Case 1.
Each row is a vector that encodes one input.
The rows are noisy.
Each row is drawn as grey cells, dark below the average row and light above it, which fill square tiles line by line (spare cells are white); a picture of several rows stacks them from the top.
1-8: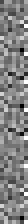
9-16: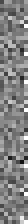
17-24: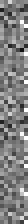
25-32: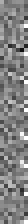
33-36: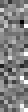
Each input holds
a point on a 4-point line and a true/false value.
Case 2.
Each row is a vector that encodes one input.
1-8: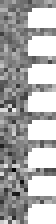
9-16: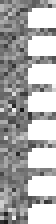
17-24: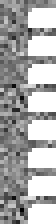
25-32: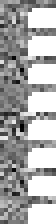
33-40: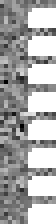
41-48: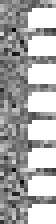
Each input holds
a list of up to two points on a 6-point line.
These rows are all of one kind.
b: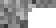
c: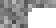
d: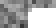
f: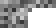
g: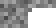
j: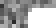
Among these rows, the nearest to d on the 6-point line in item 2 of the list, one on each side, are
b and j.
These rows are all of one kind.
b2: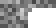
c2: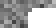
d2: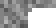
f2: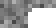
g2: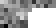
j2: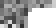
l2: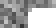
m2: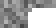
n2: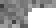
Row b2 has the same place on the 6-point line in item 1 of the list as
c2, f2 and n2.
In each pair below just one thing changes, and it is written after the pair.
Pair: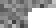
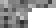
the place on the 6-point line in item 1 of the list
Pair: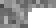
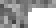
the place on the 6-point line in item 2 of the list
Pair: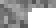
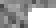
the place on the 6-point line in item 2 of the list
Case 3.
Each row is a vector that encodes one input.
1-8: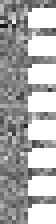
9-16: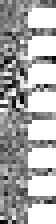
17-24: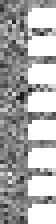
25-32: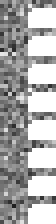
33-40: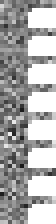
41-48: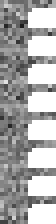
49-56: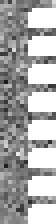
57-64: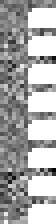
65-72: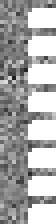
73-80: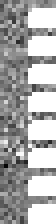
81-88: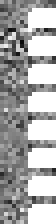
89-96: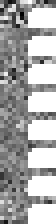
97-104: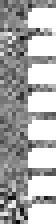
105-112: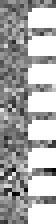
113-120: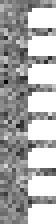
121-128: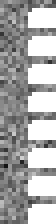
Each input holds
a list of up to two points on a 7-point line.
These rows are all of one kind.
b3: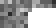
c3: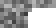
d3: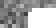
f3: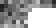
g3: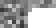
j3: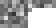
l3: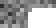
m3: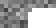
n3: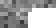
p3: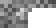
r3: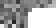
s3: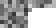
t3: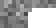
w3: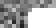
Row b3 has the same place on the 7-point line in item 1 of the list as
c3, n3 and w3.
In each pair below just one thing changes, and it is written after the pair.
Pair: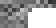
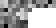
the place on the 7-point line in item 1 of the list
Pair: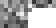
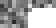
the place on the 7-point line in item 2 of the list
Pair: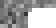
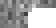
the place on the 7-point line in item 1 of the list
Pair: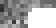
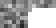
the place on the 7-point line in item 2 of the list
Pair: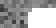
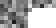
the place on the 7-point line in item 1 of the list
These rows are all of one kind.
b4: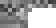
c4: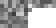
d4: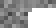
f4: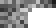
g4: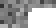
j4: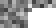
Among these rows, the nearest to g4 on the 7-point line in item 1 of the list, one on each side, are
b4 and d4.
